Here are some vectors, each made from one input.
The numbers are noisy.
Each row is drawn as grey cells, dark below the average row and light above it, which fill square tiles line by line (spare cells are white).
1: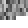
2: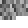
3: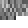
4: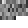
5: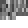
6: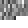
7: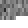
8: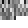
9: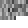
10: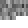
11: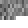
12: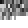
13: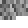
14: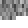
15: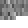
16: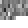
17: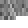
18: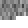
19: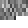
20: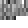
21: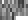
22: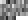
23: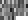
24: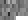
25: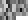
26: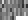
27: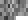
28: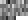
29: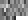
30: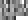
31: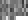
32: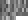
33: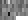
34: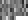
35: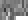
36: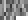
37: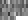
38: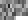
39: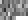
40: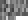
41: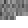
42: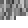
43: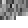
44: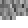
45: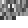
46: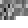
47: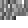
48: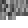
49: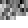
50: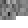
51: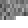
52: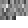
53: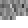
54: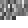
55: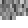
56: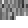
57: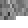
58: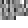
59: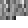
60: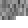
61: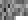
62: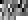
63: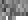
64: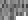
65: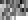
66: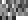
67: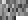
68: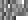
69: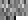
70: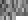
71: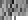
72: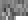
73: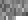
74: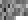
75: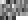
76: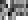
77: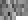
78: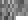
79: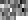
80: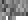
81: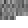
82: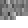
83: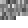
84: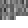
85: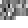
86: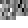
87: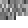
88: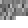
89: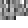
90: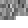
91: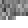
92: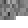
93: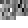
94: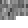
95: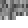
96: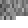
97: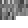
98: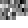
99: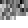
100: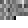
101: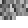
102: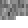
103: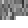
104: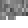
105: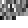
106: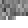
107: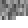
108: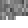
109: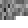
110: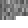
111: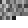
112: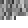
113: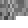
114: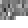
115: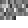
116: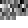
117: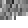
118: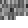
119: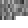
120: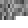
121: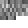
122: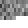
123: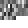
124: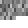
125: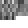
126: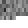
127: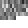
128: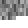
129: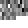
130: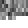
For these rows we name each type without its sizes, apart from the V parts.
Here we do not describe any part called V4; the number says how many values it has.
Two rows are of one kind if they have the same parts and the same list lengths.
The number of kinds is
4.
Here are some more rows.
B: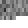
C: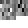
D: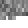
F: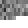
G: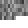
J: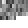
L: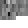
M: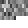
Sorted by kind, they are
B, D, F, G, L
C
J
M

